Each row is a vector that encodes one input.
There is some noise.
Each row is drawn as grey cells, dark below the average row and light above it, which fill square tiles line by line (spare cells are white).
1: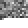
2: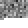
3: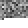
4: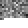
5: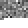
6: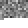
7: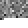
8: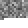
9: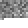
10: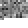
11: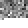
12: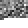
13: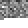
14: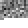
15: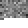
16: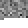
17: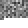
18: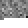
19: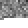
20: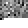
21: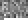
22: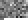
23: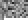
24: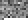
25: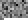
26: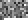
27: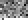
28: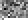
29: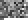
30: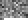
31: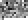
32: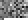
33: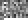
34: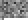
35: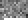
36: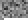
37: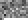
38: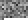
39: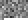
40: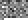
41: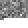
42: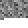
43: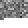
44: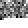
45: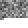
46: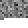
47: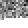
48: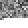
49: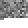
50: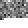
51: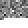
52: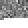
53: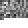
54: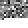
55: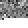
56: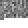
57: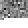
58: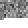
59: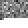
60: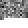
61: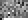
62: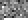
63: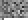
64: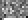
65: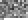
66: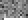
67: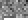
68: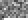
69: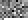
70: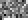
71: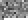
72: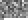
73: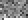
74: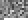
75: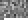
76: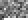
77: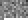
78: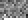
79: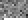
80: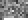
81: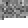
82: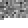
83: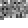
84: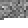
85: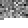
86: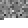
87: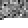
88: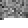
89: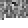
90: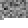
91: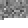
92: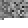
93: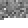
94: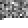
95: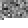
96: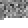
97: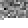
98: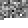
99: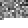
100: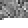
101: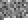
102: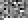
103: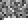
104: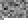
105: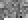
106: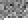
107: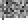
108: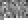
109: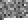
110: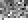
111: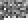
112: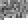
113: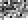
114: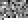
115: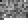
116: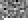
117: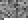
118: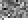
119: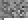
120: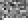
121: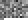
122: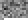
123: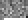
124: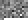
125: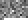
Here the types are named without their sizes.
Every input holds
a point on a circle and a true/false value, together with either a point on a circle, or a fixed value.
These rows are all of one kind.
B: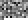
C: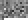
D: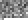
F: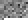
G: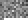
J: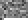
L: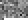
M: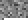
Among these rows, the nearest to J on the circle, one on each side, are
F and M.
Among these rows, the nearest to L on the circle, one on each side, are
G and M.
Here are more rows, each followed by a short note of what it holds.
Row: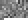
a point on a circle and a true/false value
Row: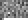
a point on each of two circles and a true/false value
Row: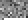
a point on each of two circles and a true/false value
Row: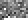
a point on a circle and a true/false value
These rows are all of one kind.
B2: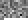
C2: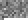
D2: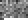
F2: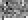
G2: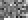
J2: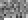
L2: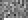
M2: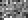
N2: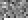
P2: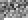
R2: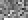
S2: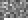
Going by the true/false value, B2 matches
C2, L2, M2 and P2.
